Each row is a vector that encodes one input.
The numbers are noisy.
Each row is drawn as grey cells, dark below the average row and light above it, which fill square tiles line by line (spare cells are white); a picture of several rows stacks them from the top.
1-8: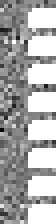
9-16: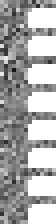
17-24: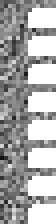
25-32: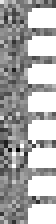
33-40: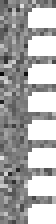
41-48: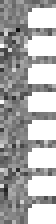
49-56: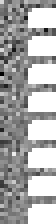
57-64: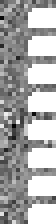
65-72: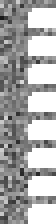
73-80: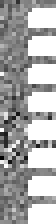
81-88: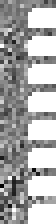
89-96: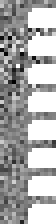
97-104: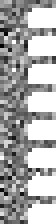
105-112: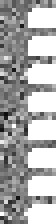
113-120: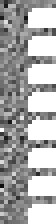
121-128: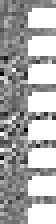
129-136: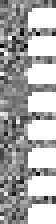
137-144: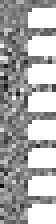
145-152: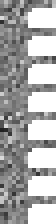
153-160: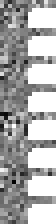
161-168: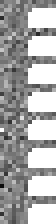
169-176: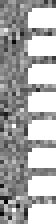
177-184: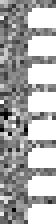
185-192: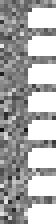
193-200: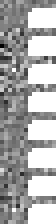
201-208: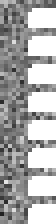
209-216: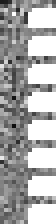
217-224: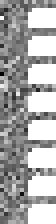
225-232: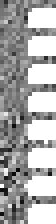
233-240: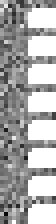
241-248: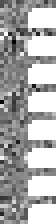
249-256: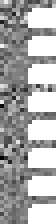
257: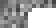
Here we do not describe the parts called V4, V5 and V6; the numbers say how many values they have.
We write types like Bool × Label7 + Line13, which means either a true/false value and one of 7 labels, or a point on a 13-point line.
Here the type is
((Bool × Circle8 + V5) × Line7 + V4) × V6.
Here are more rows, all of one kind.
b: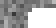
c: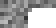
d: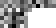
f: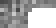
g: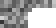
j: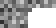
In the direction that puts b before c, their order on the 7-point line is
b, d, g, f, j, c.
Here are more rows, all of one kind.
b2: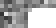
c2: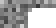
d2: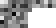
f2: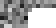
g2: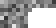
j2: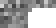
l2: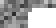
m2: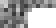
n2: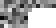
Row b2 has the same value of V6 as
c2 and m2.
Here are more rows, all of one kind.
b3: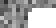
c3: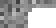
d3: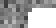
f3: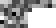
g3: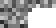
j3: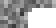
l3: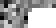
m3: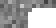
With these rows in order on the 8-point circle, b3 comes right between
d3 and f3.
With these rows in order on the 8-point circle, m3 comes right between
g3 and j3.
